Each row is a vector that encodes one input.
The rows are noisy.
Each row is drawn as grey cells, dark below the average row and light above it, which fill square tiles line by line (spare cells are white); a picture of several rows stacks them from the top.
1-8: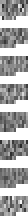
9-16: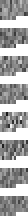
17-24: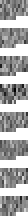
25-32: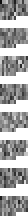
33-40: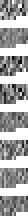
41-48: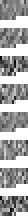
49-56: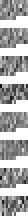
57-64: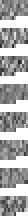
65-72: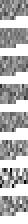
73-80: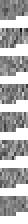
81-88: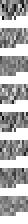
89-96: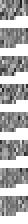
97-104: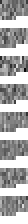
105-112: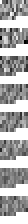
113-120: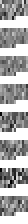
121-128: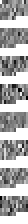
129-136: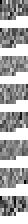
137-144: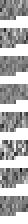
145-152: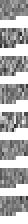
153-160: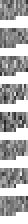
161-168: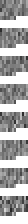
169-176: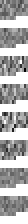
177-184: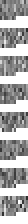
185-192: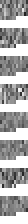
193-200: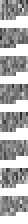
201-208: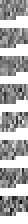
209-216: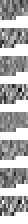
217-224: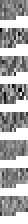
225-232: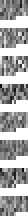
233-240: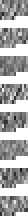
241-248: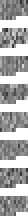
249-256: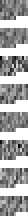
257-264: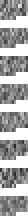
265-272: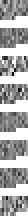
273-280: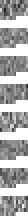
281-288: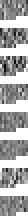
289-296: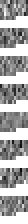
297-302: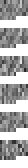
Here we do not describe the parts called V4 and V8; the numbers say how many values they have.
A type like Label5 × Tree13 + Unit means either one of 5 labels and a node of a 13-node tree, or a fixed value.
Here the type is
Bool × (Line5 + V4) + V8.
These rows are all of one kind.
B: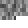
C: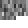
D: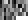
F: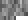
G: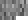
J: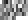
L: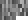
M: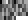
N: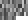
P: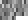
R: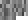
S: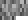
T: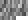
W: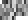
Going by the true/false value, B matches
D, F and M.
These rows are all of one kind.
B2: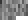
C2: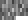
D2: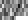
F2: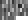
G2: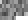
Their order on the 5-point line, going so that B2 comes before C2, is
B2, D2, F2, C2, G2.
